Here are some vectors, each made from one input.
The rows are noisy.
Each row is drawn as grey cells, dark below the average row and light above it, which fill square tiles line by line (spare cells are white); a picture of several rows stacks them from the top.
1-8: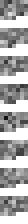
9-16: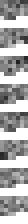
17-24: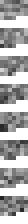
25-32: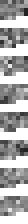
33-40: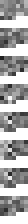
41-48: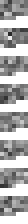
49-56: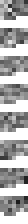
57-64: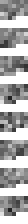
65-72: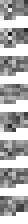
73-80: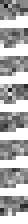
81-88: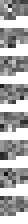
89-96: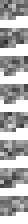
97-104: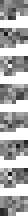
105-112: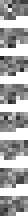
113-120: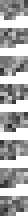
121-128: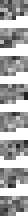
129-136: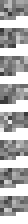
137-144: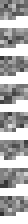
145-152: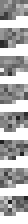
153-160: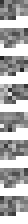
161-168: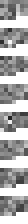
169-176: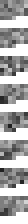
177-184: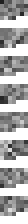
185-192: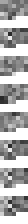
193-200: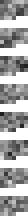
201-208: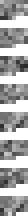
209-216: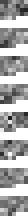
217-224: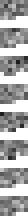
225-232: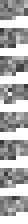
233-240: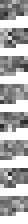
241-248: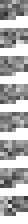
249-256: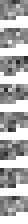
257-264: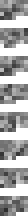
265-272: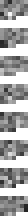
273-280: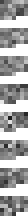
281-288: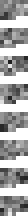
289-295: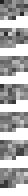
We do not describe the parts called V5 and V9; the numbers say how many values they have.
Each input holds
either one of 4 labels and a true/false value, or a value of V5 and a value of V9.
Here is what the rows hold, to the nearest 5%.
About 20% of them hold one of 4 labels and a true/false value. The rest hold a value of V5 and a value of V9.
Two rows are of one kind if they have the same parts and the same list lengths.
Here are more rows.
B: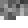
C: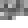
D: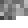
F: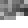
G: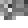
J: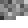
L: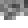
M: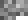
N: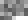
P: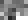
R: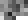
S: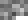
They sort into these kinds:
B, G, L, R
C, D, F, J, M, N, P, S

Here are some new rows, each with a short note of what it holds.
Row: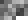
a value of V5 and a value of V9
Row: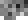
one of 4 labels and a true/false value
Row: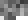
one of 4 labels and a true/false value
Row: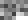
a value of V5 and a value of V9
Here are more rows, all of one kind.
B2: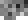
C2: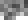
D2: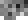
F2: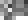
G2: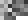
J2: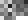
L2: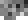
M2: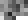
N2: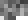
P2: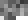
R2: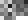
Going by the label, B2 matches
D2, J2, L2 and R2.
